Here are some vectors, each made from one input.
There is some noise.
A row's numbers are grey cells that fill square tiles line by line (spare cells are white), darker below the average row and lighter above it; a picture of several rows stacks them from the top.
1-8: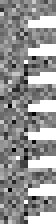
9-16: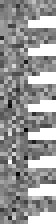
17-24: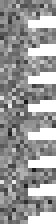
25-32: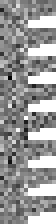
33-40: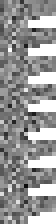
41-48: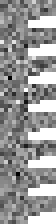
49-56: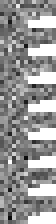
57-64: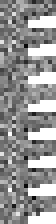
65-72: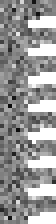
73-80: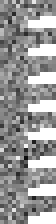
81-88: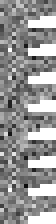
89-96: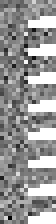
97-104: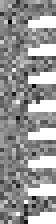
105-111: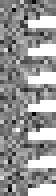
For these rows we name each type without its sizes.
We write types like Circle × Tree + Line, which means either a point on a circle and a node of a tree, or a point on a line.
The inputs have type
(Circle + Line) × (Line × Line + Unit).
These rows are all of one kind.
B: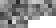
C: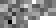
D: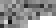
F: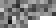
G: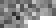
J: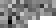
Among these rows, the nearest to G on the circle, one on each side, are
F and J.
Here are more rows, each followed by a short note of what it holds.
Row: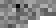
a point on each of three lines
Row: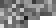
a point on a line
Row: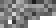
a point on a line
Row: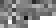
a point on a line
